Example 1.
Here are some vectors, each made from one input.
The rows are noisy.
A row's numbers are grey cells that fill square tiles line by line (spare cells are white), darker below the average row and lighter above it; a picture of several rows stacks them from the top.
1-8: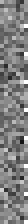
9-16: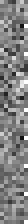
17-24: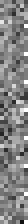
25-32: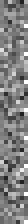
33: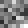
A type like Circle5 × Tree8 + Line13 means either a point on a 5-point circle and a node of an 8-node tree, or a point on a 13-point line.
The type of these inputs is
Line4 × Line5.
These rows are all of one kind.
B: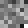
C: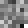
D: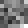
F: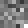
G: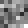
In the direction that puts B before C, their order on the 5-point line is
D, F, G, B, C.
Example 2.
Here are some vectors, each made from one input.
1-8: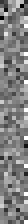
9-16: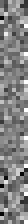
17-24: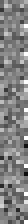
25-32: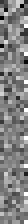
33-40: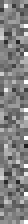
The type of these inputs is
Line9.
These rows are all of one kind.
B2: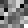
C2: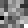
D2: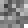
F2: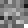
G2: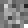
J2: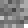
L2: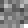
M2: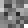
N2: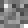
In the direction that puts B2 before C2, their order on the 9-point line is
B2, C2, F2, G2, N2, L2, J2, D2, M2.
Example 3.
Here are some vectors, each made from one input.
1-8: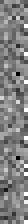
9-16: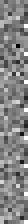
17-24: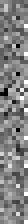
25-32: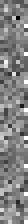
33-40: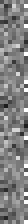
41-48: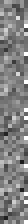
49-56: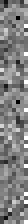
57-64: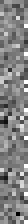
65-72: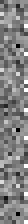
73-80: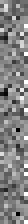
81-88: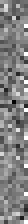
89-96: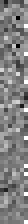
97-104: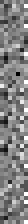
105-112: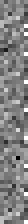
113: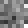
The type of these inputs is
Tree17 + Unit.
